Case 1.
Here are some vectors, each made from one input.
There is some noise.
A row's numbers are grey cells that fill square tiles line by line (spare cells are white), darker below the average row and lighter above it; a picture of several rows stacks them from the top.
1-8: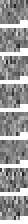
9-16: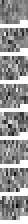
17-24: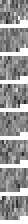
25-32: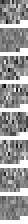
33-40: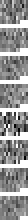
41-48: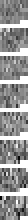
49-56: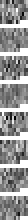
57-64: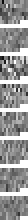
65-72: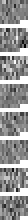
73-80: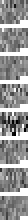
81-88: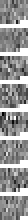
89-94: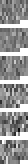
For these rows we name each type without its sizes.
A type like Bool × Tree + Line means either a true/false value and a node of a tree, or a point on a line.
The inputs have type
List(Circle).
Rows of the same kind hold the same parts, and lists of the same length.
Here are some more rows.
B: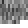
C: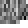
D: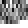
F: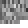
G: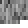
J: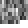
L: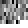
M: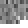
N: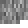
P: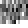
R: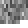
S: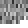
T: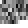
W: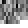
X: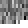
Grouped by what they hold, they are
B, L, M, W, X
C, D, J, T
F, G, N, P, R, S

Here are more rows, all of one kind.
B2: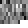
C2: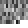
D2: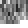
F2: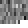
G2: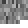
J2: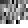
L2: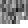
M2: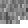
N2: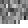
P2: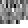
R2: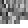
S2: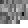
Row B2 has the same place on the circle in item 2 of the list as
F2 and N2.
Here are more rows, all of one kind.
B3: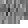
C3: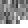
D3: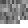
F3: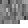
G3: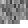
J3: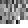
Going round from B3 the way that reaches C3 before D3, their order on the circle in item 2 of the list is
B3, C3, D3, F3, G3, J3.
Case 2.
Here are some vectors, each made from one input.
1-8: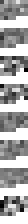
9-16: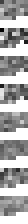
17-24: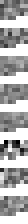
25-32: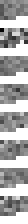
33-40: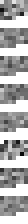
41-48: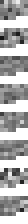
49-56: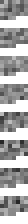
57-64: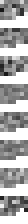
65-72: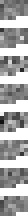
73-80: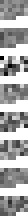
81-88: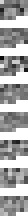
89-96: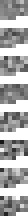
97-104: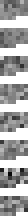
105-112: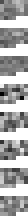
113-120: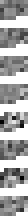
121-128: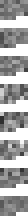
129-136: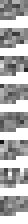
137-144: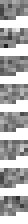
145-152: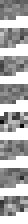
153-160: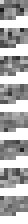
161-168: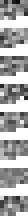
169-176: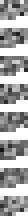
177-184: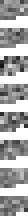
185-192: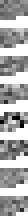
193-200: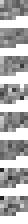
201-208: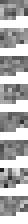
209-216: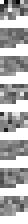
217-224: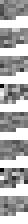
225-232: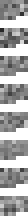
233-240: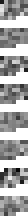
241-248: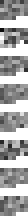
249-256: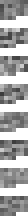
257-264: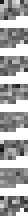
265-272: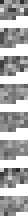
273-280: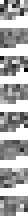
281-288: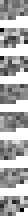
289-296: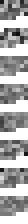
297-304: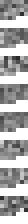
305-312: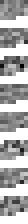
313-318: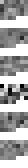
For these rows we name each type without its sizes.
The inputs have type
(Circle + Unit) × Tree.
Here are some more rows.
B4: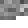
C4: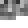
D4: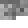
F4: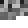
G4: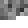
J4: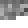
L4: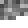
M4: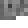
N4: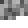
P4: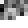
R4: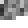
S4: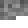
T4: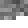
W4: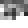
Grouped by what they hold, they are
B4, D4, J4, N4, W4
C4, F4, G4, L4, M4, P4, R4, S4, T4

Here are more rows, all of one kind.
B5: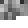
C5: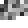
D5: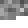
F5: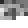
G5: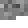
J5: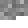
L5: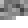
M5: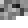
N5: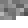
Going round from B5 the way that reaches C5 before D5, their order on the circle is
B5, F5, J5, G5, C5, D5, N5, L5, M5.
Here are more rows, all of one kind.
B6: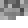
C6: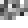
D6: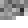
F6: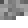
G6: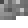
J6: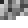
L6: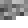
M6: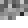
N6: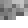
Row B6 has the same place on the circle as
D6, F6 and J6.
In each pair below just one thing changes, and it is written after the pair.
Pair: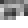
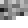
the place on the circle
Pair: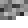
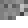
the node of the tree
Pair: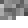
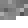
the node of the tree
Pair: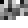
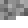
the place on the circle
